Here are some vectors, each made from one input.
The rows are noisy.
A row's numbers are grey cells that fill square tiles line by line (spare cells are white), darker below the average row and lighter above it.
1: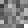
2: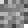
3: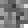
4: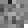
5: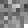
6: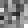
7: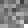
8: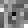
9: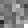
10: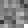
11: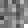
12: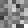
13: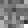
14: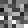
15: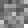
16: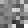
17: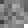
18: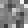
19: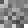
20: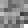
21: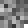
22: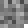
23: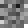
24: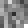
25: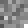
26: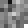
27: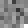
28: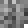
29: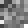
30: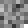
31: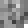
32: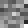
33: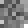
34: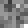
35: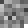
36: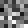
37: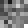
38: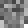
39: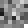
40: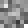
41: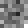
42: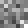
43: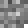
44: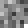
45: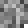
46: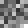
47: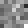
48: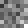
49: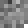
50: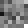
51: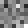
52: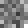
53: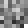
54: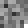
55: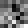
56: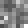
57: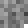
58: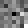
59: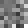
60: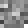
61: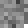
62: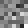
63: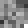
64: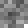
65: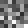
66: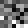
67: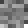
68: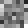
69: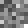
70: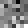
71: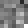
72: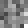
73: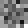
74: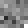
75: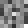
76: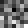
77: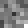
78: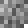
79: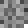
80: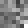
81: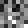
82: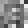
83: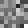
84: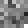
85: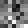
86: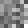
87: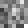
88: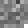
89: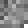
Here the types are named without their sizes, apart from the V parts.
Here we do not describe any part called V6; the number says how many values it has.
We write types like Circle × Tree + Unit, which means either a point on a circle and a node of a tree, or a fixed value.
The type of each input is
(Bool × Bool × Bool × Bool × V6 + Unit) × Line.
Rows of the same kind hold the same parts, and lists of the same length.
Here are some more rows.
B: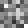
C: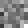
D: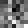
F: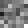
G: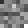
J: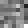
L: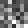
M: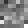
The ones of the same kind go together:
B, C, F, G, J, M
D, L

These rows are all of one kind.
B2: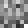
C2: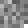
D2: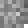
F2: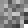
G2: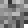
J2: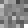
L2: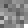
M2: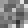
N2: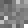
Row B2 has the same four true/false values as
D2 and J2.
